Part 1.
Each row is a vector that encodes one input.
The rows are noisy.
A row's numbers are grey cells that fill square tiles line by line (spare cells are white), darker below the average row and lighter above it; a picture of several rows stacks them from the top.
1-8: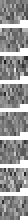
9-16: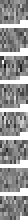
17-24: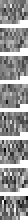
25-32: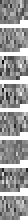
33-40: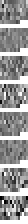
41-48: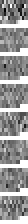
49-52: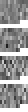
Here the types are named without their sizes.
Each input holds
a point on each of two circles.
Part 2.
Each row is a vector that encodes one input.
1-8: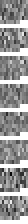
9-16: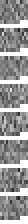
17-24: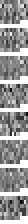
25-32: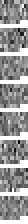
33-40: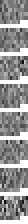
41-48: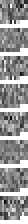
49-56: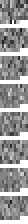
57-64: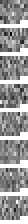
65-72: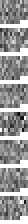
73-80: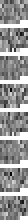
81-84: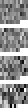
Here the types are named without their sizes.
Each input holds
a list of points on a circle.
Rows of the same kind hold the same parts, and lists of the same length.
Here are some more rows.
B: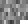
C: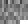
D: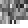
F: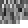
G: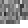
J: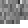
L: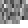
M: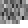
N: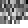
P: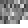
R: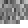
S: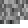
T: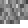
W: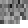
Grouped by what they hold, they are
B, G, J, S, T, W
C, F, L, M, P, R
D, N

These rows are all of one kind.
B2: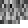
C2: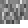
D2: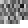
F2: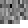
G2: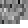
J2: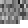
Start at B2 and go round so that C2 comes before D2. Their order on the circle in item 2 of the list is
B2, G2, J2, C2, D2, F2.
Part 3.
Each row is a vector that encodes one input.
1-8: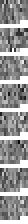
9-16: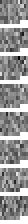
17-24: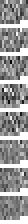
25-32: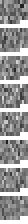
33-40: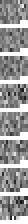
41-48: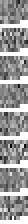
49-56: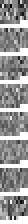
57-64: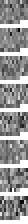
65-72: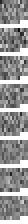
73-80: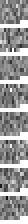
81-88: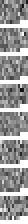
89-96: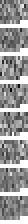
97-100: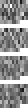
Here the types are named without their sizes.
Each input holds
a list of points on a circle.
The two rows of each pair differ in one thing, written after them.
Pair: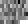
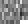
the place on the circle in item 2 of the list
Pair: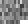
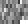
the place on the circle in item 2 of the list
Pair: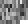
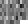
the place on the circle in item 1 of the list
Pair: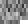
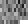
the place on the circle in item 2 of the list
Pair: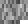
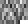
the place on the circle in item 2 of the list
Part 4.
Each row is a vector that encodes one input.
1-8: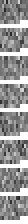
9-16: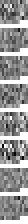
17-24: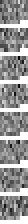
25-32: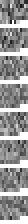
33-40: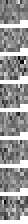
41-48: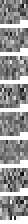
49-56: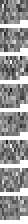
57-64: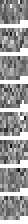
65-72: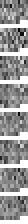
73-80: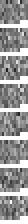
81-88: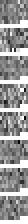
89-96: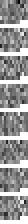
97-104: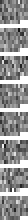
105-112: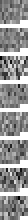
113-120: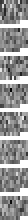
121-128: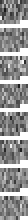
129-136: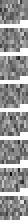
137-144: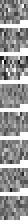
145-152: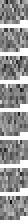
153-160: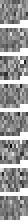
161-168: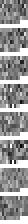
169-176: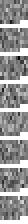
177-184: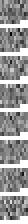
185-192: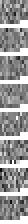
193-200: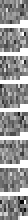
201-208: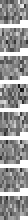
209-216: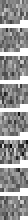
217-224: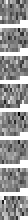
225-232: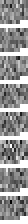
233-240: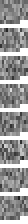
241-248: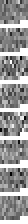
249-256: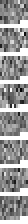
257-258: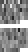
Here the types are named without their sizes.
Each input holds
a list of points on a circle.
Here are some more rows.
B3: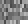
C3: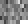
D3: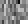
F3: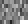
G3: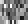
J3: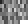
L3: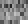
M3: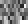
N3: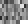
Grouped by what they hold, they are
B3, C3, J3, N3
D3, F3, L3, M3
G3

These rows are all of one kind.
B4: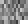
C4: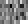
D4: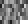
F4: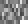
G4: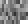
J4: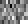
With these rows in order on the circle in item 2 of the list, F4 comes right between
C4 and D4.
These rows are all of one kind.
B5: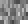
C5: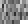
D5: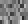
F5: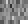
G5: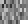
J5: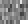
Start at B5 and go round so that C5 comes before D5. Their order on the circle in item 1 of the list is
B5, C5, J5, G5, D5, F5.
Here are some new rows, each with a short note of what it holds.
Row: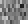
a list of two items
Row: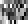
the empty list
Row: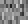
a list of two items
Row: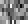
the empty list
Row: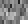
a list of two items
